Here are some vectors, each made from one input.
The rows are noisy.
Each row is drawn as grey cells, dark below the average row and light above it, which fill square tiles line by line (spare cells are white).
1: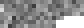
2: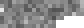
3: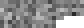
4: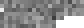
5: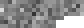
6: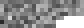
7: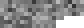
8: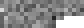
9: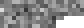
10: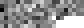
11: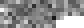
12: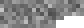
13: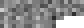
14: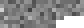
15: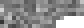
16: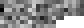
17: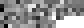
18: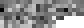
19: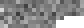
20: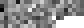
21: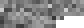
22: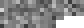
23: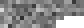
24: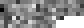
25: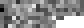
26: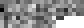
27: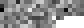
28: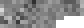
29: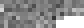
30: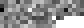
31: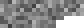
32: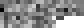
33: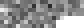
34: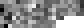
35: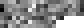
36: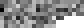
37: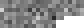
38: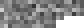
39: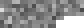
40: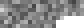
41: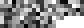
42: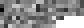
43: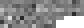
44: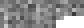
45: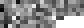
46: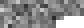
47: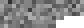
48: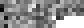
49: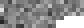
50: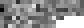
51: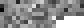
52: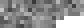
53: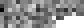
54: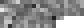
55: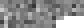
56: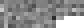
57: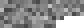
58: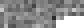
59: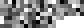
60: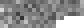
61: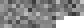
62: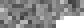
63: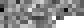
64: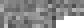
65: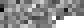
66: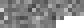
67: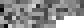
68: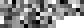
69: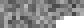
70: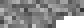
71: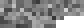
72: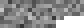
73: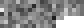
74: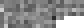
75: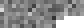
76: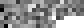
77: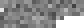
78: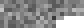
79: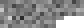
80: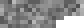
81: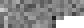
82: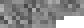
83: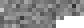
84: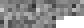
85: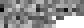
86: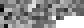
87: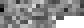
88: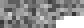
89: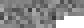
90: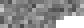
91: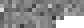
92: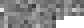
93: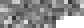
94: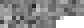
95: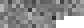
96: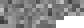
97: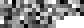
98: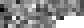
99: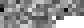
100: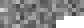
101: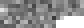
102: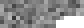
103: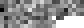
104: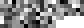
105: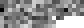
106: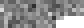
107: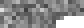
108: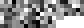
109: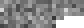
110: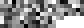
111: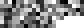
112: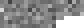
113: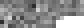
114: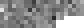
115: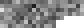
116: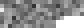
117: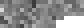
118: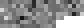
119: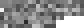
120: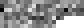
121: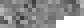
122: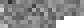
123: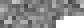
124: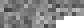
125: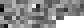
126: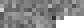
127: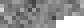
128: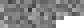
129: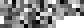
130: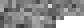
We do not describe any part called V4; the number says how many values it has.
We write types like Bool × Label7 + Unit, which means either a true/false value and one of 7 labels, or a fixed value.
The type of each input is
List2(Bool × (Line5 + V4)).
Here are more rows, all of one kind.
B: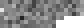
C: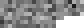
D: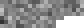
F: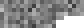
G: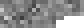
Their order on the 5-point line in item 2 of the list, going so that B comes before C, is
B, D, F, C, G.
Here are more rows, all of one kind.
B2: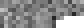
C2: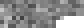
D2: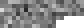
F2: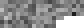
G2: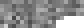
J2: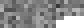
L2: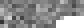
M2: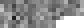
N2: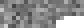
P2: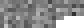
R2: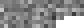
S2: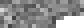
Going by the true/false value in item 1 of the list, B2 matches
F2, J2, P2 and R2.
